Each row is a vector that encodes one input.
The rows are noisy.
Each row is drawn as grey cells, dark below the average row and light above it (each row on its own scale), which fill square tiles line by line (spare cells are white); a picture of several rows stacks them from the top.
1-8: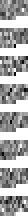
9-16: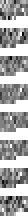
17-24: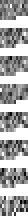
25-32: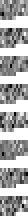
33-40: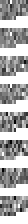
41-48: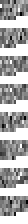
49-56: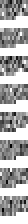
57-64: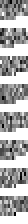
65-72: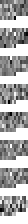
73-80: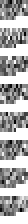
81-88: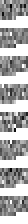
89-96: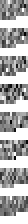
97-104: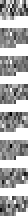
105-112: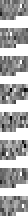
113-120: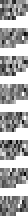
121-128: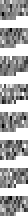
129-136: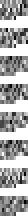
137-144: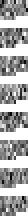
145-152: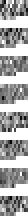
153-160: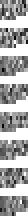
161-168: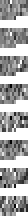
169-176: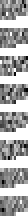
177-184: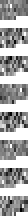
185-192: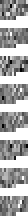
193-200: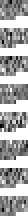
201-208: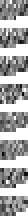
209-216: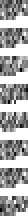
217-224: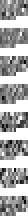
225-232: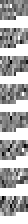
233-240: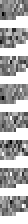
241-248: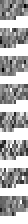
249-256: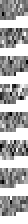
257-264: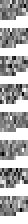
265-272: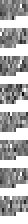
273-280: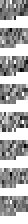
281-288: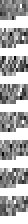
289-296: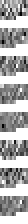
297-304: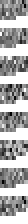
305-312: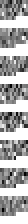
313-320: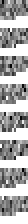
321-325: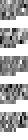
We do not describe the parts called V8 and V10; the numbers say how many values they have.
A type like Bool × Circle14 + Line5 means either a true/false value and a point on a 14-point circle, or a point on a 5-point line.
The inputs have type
Bool × Circle5 × Line6 + List2(V8) × V10.
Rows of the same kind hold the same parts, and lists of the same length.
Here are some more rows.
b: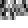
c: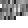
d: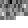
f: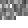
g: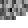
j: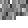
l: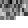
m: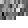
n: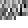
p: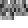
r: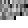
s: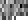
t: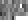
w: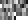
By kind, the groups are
b, g, p, t
c, j, m, n, r, s
d, l
f, w

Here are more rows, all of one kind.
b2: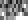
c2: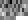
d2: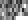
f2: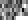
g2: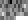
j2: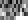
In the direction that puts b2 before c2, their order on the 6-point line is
f2, d2, b2, g2, c2, j2.
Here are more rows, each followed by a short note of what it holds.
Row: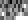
a point on a 5-point circle, a point on a 6-point line and a true/false value
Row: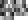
a value of V10, together with a list of one item
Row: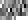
a value of V10, together with a list of two items
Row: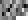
a value of V10, together with a list of one item
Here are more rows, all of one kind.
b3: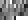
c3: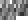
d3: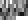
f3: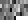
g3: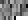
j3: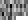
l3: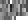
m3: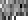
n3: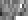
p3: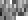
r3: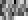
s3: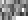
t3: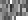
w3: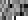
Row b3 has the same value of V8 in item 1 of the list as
f3, m3 and w3.
